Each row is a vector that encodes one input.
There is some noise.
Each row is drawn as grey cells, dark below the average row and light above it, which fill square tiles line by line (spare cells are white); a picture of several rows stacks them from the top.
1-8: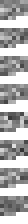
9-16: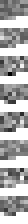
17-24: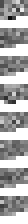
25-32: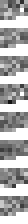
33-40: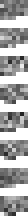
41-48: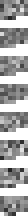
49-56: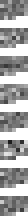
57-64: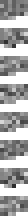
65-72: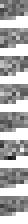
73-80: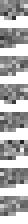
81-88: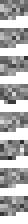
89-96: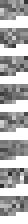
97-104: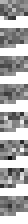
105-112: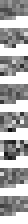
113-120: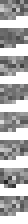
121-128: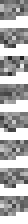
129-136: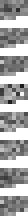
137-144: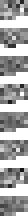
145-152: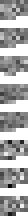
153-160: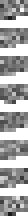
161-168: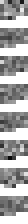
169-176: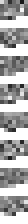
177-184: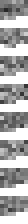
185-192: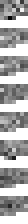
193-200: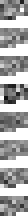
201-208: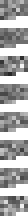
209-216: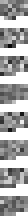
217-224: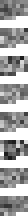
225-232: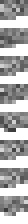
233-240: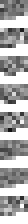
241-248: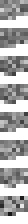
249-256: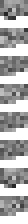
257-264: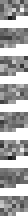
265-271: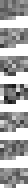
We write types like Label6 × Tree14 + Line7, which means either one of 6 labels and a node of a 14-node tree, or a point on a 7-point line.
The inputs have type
Bool × (Line4 + Line9) + List2(Line6).
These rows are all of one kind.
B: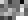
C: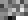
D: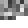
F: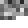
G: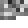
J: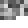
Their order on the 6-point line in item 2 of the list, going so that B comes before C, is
G, F, D, B, C, J.
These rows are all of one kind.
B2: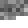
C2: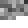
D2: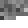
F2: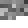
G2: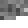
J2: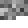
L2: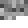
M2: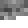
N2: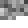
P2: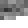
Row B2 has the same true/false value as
D2, G2, M2 and P2.
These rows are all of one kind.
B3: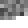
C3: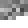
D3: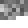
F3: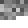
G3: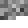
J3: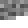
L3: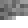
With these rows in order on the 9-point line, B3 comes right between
D3 and F3.
